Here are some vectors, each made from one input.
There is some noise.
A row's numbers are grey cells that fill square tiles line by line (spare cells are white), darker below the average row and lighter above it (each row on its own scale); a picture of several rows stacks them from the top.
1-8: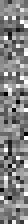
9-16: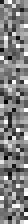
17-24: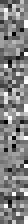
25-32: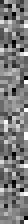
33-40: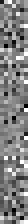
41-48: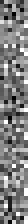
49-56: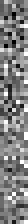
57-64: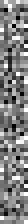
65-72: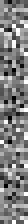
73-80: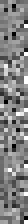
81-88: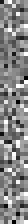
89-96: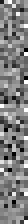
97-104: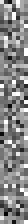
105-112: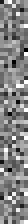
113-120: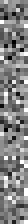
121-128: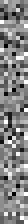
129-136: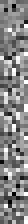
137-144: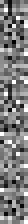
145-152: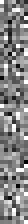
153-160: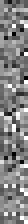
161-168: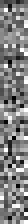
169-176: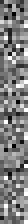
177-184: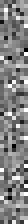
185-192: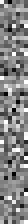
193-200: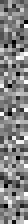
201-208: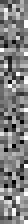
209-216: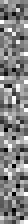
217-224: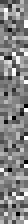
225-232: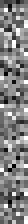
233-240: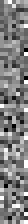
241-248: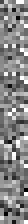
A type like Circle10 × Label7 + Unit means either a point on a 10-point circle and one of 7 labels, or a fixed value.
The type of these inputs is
Bool × Bool × Bool × Bool + Circle6 + Unit.
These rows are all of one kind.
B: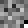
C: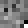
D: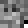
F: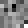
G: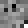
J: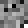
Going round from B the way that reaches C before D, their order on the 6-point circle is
B, J, F, G, C, D.
